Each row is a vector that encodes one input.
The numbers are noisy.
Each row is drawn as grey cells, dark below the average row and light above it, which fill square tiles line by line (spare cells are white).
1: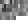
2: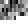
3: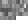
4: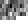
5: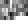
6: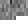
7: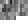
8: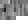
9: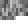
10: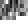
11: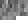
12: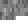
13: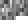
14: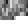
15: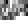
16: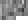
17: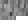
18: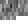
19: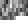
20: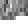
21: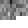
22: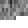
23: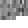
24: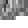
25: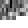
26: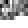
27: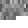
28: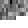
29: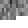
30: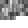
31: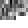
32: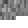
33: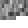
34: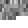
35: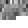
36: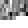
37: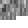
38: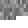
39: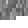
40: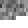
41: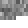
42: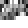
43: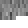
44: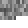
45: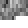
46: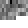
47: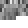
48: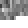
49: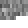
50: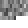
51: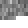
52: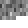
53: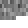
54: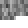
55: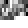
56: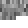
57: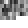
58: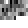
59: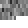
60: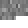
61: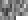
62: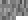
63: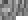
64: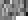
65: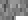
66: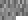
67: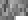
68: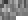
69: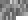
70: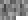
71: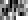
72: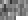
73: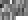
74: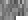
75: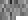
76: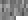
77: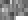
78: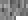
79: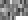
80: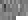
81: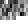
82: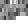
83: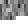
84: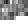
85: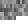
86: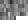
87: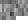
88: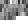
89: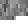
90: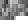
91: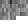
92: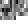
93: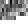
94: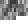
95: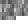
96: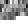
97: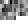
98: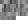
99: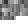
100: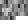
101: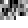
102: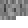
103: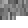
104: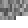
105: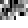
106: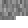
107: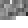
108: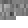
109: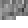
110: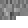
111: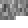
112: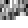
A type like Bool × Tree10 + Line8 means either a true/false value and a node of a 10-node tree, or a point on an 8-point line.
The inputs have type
(Bool × Bool × Bool + Unit) × Label11 + Circle6.
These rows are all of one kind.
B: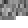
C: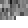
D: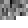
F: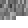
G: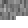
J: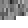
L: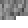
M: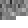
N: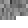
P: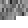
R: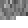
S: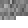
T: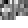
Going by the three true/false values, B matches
G, J, P and T.
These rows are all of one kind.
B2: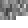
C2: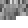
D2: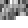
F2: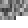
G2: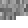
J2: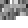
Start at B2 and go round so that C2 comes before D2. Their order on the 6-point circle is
B2, J2, C2, F2, G2, D2.
